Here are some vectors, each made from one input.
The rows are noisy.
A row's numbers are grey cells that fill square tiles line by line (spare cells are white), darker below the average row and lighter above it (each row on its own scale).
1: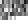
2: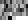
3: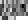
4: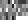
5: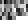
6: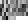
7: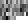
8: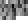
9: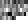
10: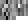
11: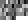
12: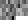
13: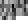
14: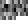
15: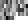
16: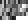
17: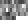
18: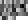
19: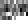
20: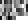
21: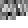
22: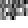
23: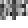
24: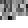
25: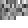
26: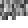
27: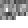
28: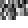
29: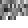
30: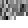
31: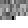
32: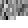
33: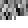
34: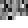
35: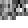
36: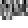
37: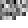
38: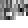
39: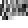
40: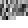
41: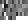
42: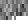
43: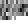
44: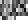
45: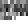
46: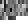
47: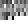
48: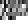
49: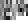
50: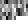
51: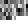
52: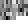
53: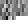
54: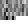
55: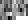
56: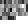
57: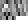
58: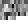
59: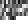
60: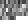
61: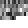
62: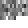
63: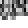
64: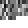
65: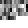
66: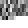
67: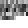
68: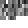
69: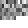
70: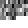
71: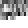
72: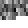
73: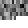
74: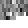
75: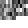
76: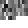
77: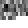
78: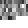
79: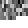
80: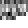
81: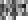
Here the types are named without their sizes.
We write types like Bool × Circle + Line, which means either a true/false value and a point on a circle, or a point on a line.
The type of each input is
Bool × Bool × Bool × Label + Unit.
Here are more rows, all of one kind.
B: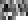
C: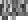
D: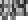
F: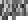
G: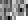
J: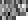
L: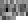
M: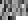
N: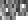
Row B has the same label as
C and L.
